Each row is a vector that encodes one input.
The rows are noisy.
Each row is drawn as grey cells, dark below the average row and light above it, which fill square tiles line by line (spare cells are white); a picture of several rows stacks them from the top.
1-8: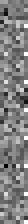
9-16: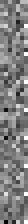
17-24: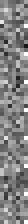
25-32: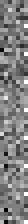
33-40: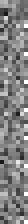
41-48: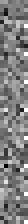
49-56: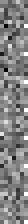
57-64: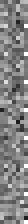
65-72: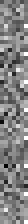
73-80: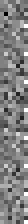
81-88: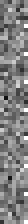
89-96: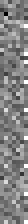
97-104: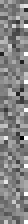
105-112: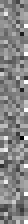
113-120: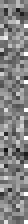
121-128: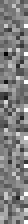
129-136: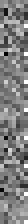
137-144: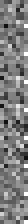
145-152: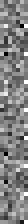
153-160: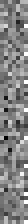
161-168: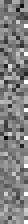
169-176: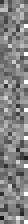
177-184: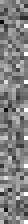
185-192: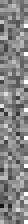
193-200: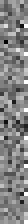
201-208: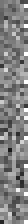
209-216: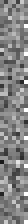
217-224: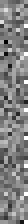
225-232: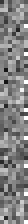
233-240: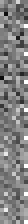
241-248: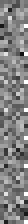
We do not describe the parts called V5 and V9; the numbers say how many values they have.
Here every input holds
either one of 7 labels and a value of V9, or one of 8 labels and a value of V5.
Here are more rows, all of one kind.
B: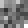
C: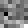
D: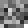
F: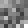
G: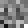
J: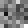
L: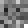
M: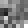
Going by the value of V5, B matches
F and M.
